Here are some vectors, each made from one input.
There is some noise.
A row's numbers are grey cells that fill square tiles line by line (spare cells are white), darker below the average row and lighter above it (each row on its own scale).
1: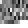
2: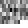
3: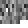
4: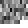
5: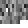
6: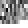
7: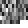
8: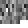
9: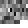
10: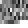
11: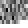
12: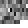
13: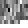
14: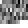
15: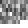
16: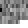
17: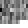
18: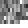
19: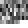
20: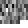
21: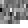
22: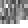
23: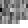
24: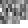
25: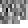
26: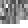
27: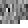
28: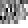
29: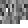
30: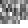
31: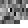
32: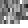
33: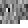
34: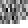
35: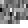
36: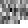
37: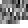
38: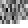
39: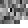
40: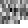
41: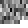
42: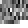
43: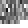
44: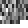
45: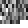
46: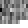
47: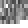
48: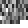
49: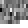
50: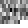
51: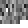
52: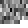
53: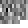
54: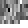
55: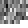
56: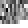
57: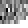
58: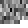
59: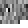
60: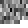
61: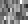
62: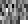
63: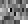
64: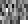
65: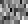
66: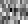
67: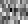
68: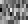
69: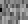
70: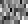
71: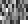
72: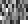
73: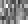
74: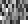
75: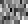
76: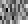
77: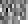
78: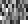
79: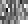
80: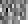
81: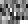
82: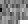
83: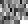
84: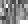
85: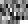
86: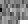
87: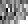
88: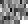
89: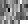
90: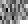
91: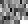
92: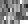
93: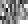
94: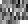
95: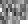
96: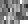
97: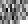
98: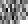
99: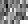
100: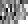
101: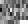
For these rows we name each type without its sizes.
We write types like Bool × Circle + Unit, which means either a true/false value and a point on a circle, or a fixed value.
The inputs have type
Bool × (Line + Tree).
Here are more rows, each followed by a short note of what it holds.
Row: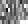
a node of a tree and a true/false value
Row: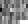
a node of a tree and a true/false value
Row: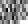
a node of a tree and a true/false value
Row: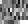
a node of a tree and a true/false value
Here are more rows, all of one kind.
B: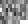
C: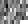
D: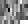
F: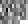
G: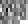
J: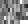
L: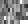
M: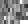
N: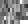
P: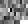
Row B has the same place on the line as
J, L, M and N.
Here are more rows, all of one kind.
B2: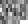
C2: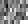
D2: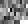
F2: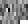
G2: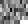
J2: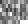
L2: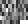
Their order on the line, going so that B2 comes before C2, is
L2, D2, G2, F2, J2, B2, C2.
